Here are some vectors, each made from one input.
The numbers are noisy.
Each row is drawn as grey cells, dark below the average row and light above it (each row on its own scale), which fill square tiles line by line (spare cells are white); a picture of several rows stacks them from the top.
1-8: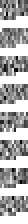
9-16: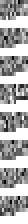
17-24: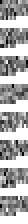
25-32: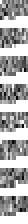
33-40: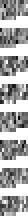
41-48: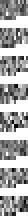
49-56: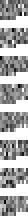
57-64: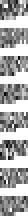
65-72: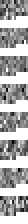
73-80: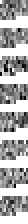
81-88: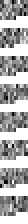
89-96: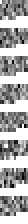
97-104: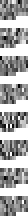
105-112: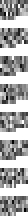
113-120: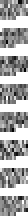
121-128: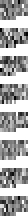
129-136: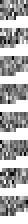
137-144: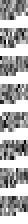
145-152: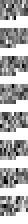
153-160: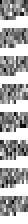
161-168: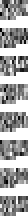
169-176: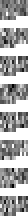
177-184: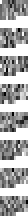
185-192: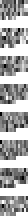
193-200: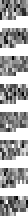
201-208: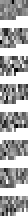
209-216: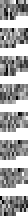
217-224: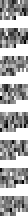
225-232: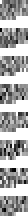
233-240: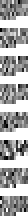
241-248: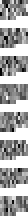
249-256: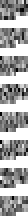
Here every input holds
one of 8 labels, together with either a fixed value, or three true/false values.
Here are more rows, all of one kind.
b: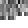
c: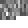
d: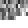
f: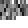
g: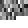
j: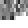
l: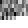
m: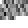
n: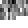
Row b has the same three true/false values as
c, m and n.
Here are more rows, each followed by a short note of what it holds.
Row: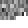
one of 8 labels and three true/false values
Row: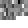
one of 8 labels
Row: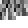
one of 8 labels and three true/false values
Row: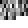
one of 8 labels
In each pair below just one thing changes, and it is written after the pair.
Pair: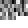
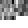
the label
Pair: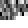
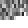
the label
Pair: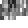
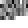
the label
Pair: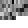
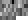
one of the three true/false values
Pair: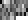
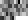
the label
